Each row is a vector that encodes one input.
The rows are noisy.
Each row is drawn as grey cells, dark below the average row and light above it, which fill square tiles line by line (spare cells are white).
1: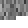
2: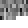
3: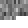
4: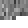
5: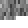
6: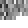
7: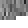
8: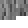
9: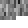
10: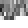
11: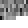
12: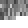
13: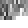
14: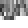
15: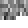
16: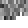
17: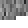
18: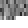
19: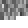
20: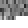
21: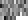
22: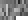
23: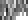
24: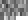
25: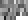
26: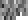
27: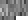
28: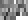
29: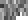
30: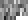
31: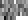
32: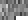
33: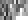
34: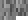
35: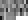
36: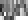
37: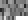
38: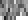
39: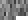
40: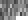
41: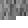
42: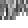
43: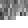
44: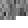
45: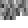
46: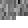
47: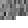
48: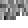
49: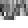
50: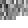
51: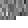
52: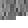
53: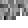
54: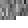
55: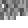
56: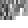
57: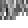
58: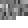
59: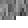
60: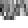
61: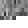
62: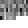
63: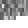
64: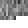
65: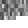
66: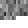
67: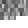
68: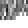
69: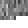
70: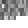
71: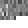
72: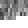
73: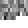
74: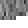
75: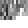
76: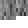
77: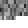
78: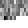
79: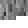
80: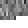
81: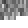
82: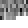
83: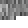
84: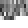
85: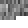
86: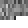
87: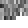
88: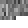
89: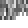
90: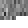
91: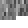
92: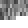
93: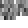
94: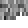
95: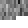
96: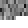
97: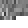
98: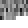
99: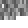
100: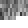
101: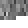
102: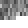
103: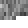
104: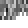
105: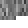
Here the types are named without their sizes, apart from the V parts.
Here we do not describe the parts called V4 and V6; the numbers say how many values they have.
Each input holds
a true/false value, together with either a point on a line and a value of V6, or a value of V4.
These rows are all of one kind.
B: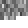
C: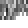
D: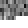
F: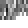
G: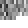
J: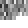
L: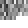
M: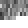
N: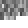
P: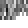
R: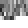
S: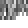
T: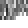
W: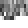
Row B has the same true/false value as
D, M and N.
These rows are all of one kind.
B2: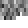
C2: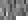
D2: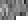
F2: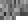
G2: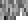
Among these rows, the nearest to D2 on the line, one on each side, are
C2 and G2.
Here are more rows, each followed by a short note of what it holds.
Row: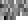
a point on a line, a true/false value and a value of V6
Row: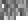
a true/false value and a value of V4
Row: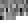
a true/false value and a value of V4
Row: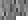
a point on a line, a true/false value and a value of V6
